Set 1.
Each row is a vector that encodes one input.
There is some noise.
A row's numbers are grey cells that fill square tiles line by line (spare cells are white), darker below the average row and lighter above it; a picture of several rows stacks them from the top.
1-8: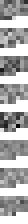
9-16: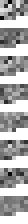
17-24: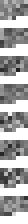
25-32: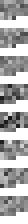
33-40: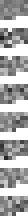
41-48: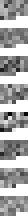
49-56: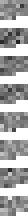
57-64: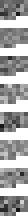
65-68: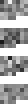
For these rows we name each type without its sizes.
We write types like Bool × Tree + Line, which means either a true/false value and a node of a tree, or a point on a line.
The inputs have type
Tree.
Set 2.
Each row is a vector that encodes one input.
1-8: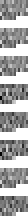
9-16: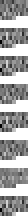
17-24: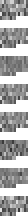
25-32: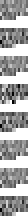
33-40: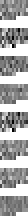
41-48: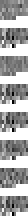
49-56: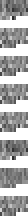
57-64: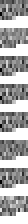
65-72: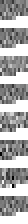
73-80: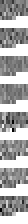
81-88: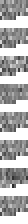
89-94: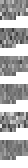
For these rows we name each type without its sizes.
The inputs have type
Tree.
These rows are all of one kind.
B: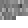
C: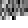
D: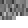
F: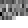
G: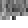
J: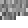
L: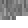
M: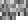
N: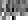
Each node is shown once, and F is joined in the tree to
D.
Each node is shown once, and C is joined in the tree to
N.
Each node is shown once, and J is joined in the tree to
B and M.
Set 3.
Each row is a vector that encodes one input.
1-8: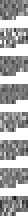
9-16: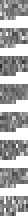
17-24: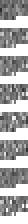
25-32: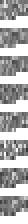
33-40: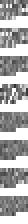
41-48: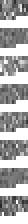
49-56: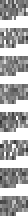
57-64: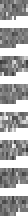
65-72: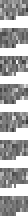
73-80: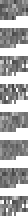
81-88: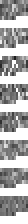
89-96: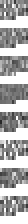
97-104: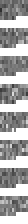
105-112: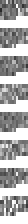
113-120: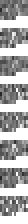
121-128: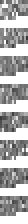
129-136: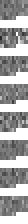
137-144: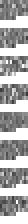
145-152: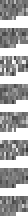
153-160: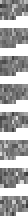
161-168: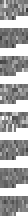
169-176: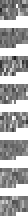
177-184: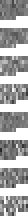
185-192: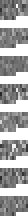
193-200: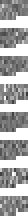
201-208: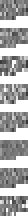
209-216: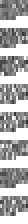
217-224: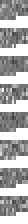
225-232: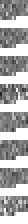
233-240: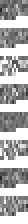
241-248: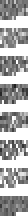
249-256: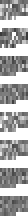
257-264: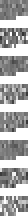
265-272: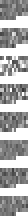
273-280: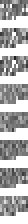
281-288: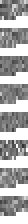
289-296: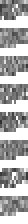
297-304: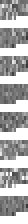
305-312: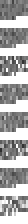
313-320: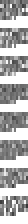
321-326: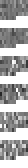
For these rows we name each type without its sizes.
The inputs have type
Bool × Bool × Bool × Bool + Unit.
